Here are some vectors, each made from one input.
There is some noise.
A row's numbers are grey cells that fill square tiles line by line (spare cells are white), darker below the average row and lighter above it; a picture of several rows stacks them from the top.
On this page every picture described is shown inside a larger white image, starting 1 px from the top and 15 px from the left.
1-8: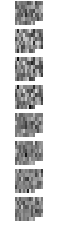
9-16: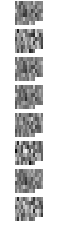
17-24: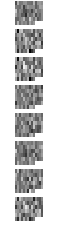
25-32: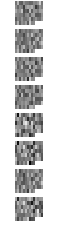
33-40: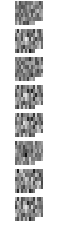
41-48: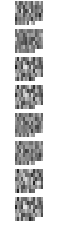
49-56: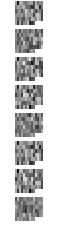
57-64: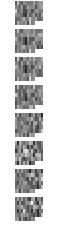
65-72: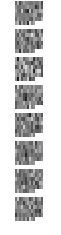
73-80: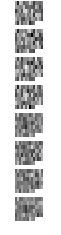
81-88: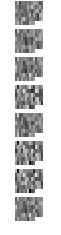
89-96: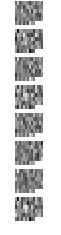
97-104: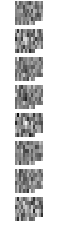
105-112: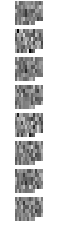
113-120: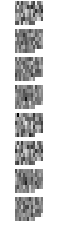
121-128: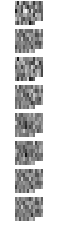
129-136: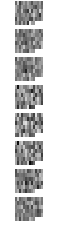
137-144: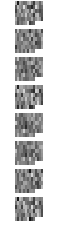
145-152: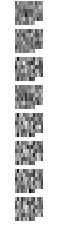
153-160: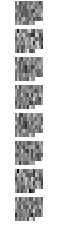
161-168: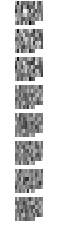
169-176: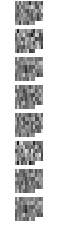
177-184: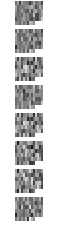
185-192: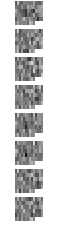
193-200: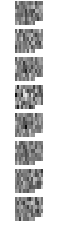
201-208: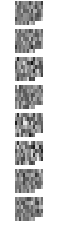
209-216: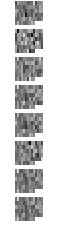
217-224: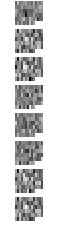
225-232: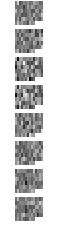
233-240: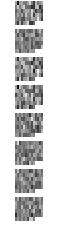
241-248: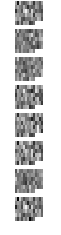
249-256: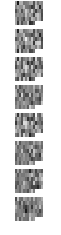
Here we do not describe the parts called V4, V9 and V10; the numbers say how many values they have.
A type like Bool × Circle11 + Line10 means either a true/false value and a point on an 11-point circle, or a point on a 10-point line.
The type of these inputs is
Line5 × V10 + (Line6 × V4 + Line7) × V9.
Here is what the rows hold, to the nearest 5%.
About 35% of them hold a point on a 5-point line and a value of V10. The rest hold a value of V9, together with either a point on a 6-point line and a value of V4, or a point on a 7-point line.
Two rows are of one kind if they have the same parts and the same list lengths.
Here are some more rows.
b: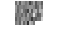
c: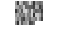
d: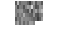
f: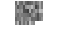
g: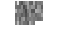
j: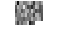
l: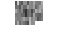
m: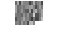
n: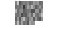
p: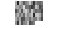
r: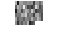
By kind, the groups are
b, d, f, m
c, j, p, r
g, l, n

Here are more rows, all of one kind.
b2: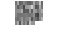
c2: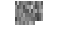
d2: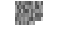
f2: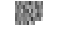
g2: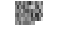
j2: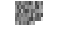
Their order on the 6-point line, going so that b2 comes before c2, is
b2, c2, g2, f2, d2, j2.
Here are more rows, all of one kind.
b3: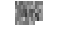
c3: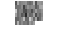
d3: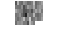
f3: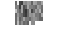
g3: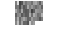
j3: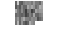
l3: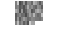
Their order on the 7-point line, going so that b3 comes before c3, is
l3, g3, f3, j3, b3, d3, c3.
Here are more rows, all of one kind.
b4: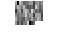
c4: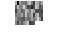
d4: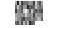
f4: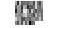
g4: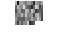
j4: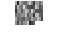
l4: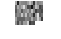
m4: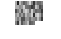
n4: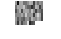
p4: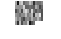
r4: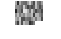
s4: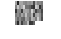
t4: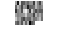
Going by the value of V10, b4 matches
c4, d4 and t4.
